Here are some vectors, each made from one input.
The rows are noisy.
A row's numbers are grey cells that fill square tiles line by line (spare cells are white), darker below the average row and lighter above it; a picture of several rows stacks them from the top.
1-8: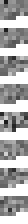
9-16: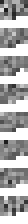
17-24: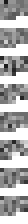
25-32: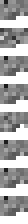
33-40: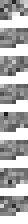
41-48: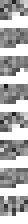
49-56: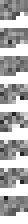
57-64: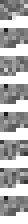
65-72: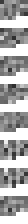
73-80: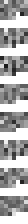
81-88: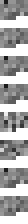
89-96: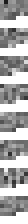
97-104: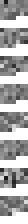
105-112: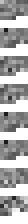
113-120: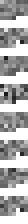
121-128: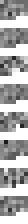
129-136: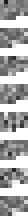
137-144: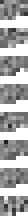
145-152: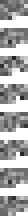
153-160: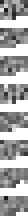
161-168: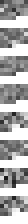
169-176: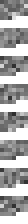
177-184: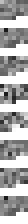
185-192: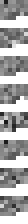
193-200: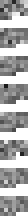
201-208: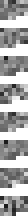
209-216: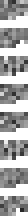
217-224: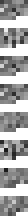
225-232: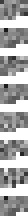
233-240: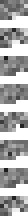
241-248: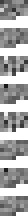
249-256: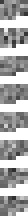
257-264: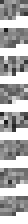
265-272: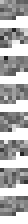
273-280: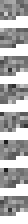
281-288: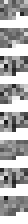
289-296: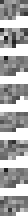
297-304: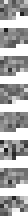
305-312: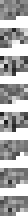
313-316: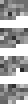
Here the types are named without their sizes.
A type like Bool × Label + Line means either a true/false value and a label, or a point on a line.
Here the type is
Bool × Bool × Bool + Label.
